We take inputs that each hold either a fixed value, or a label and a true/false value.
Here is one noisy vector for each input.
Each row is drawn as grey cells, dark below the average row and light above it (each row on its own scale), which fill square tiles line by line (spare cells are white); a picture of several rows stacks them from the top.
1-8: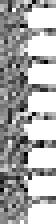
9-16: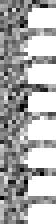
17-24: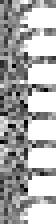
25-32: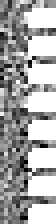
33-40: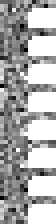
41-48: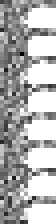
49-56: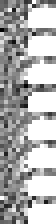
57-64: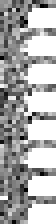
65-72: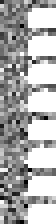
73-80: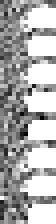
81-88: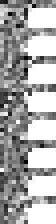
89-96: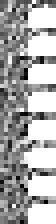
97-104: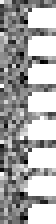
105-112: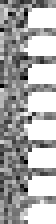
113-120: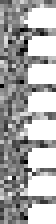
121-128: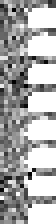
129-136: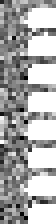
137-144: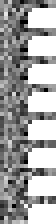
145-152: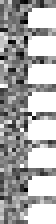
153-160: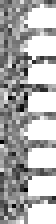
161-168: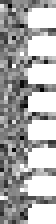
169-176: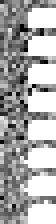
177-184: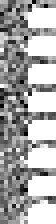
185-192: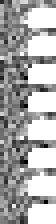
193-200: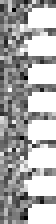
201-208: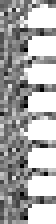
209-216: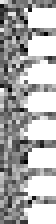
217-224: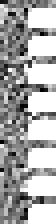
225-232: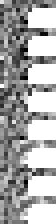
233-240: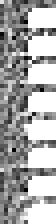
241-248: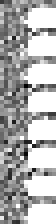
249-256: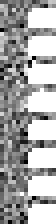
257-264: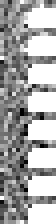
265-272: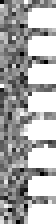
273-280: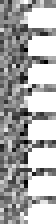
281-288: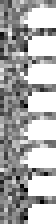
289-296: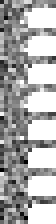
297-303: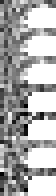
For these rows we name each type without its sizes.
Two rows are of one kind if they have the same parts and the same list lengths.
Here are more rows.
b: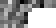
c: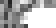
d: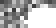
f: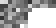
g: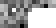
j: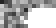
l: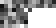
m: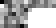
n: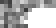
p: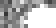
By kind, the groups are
b, c, d, g, j, l, m, n, p
f

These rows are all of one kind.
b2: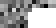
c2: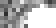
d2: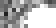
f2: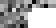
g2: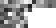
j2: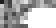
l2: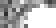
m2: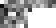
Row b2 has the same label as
d2 and f2.
